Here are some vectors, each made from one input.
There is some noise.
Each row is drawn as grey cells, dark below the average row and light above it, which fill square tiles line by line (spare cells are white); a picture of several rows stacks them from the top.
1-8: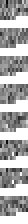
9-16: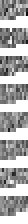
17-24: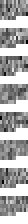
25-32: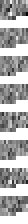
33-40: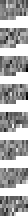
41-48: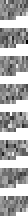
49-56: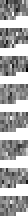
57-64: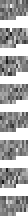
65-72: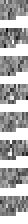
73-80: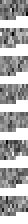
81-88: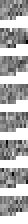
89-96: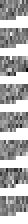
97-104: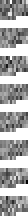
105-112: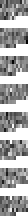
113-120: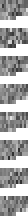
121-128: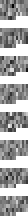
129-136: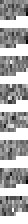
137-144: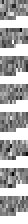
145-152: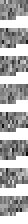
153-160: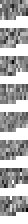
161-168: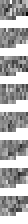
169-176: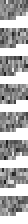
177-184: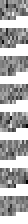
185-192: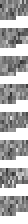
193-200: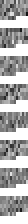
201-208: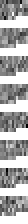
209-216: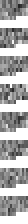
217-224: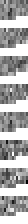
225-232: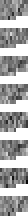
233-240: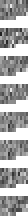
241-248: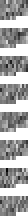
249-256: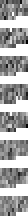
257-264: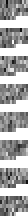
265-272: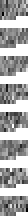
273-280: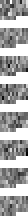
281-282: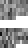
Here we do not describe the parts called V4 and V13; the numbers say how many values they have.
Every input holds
either one of 9 labels and a value of V4, or a true/false value and a value of V13.
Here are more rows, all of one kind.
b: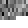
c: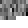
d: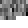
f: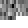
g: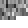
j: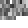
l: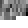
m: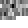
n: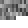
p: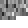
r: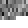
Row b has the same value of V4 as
g, p and r.
